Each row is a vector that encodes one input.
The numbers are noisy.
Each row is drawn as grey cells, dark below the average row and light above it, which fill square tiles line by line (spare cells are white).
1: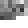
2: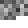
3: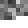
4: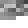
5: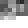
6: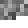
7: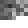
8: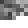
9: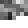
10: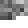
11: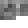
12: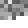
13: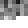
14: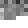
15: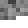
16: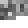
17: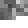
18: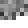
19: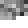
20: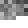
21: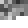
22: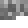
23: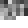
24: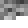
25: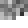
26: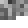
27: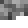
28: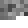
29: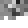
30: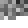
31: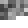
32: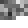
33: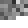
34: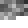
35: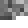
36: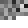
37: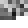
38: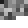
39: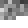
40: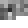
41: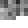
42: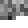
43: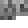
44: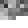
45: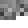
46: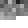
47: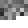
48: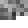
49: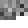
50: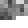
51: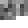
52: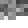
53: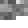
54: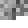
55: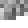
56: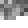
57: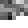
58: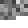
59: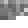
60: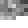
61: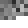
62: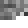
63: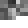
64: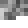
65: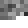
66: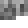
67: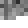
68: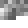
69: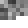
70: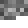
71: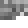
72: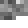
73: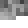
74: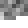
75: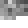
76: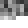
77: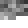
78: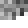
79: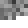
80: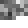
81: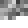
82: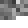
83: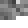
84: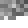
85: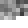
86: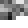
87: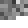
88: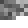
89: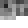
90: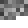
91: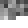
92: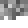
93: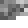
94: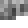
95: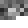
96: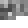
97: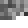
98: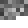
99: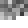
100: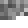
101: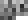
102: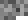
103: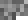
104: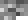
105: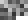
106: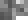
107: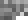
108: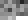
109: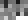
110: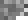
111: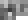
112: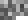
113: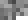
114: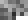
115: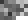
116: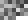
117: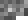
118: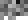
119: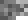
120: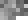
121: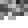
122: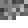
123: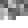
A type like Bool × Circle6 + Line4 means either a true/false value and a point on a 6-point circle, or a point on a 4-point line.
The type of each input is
Label8 × Line8 + Line9.
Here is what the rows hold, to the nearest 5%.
About 40% of them hold one of 8 labels and a point on an 8-point line. The rest hold a point on a 9-point line.
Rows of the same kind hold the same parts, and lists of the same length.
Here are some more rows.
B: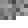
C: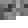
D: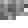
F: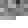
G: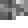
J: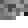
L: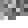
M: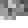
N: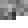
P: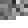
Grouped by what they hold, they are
B, C, D, G, J, N, P
F, L, M

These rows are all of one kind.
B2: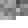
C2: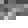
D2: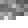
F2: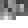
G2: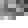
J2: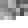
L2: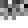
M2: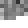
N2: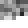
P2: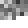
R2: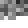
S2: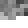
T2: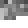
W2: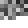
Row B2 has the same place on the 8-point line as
J2, N2 and S2.
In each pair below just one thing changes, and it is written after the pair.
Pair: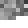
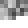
the label
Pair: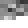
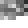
the label
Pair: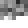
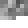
the place on the 8-point line
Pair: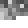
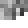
the place on the 8-point line
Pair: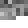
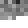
the label
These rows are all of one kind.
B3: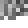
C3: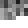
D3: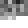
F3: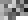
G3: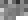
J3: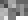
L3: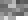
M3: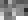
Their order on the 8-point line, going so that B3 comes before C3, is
B3, F3, J3, L3, D3, C3, G3, M3.
